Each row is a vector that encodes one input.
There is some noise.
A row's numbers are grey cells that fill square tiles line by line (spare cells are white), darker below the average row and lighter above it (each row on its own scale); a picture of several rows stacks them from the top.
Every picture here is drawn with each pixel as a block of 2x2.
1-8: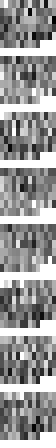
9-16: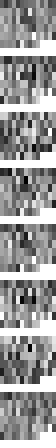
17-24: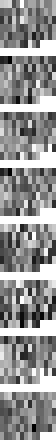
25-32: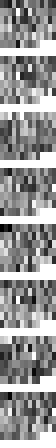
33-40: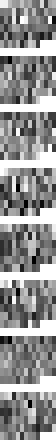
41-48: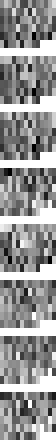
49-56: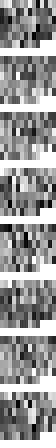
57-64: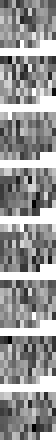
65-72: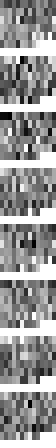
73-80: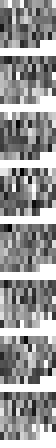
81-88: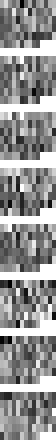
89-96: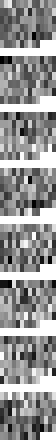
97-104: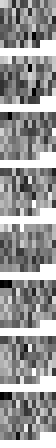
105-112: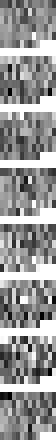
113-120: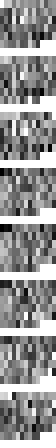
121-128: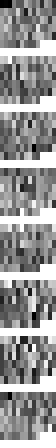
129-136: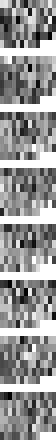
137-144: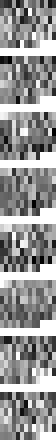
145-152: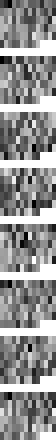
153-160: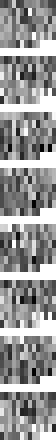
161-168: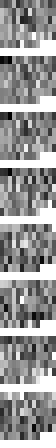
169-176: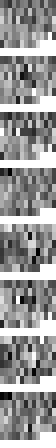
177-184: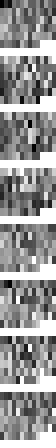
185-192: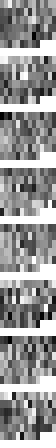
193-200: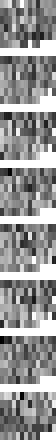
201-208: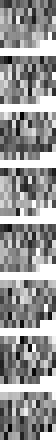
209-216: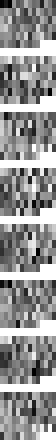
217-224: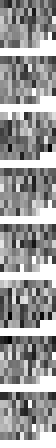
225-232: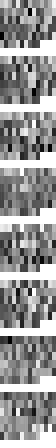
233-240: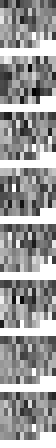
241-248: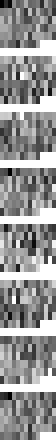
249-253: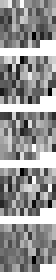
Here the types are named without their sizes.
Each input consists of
either a point on a circle, or a label and three true/false values.
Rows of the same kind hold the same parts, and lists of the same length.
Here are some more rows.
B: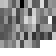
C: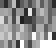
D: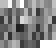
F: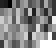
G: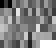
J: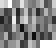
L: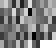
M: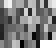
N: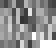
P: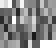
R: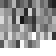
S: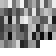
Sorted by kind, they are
B, D, J, L, M, P, S
C, F, G, N, R

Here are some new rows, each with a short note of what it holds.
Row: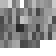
a label and three true/false values
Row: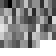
a point on a circle
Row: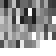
a point on a circle
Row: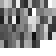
a label and three true/false values
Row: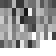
a point on a circle
